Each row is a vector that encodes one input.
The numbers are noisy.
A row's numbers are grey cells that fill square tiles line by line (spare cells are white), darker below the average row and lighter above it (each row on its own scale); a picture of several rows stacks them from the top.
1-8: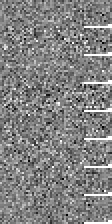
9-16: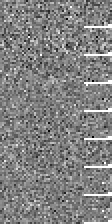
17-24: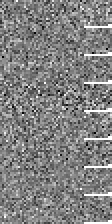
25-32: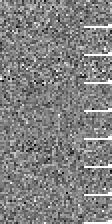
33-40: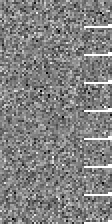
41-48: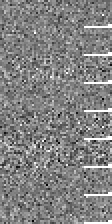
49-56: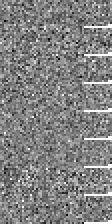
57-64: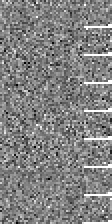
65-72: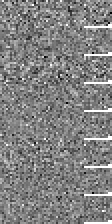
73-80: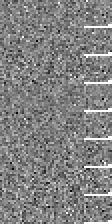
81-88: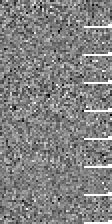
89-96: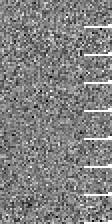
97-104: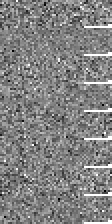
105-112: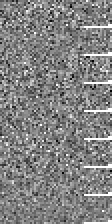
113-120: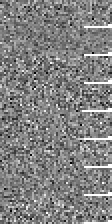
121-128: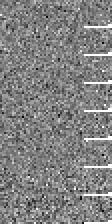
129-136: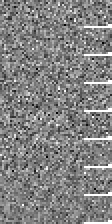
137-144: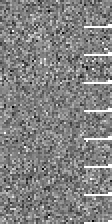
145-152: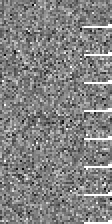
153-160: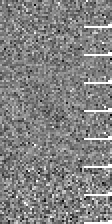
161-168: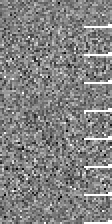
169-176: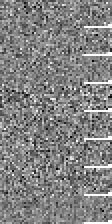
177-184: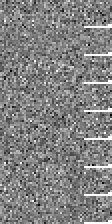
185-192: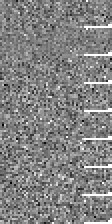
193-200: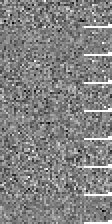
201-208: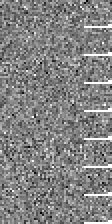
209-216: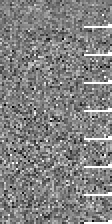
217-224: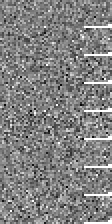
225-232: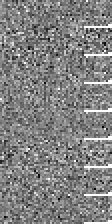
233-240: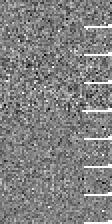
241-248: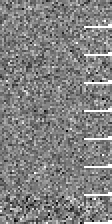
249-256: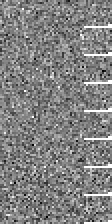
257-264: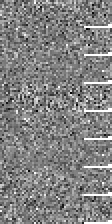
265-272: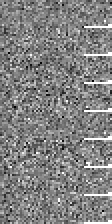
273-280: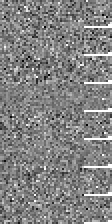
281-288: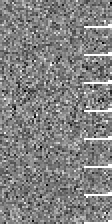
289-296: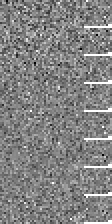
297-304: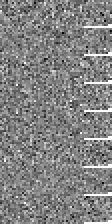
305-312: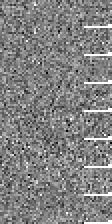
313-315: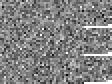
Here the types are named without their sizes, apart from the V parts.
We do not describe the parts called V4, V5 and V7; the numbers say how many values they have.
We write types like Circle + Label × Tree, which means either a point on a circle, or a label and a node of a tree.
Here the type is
(Bool × Bool × Bool × Bool × Line × V4 + V5 × V7) × Circle.
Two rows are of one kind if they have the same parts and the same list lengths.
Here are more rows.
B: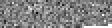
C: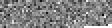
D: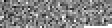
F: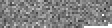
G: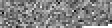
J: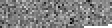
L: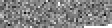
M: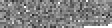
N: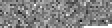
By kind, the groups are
B, F, G, N
C, D, J, L, M

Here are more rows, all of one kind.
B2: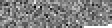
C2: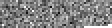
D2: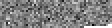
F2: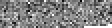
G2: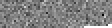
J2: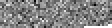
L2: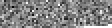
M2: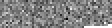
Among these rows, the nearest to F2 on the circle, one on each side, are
D2 and J2.
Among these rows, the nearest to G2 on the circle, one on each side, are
J2 and L2.
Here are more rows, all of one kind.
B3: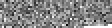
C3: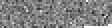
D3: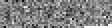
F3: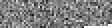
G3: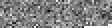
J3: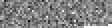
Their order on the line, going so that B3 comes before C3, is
B3, G3, C3, J3, F3, D3.
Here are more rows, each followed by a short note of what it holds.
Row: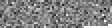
a point on a circle, a value of V5 and a value of V7
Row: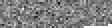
a point on a circle, a value of V5 and a value of V7
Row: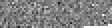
a point on a circle, a value of V5 and a value of V7
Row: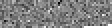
a point on a circle, a value of V5 and a value of V7
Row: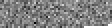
a point on a circle, a point on a line, four true/false values and a value of V4
